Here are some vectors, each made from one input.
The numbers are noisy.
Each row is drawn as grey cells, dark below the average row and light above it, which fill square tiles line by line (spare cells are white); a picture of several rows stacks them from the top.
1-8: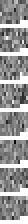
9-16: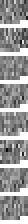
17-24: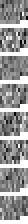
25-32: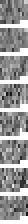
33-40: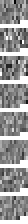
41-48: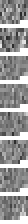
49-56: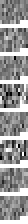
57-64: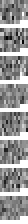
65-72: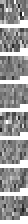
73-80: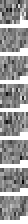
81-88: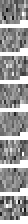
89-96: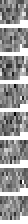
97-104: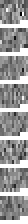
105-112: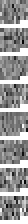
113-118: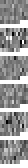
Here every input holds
one of 10 labels, together with either a fixed value, or a node of an 11-node tree.
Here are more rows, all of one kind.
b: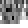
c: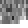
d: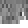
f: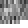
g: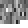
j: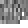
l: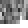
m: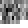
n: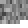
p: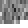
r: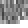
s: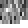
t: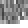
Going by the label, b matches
c, d and g.
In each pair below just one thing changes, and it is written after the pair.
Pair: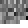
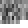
the label
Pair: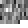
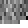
the label
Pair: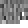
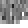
the label
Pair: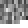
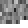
the node of the tree
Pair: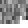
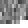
the node of the tree
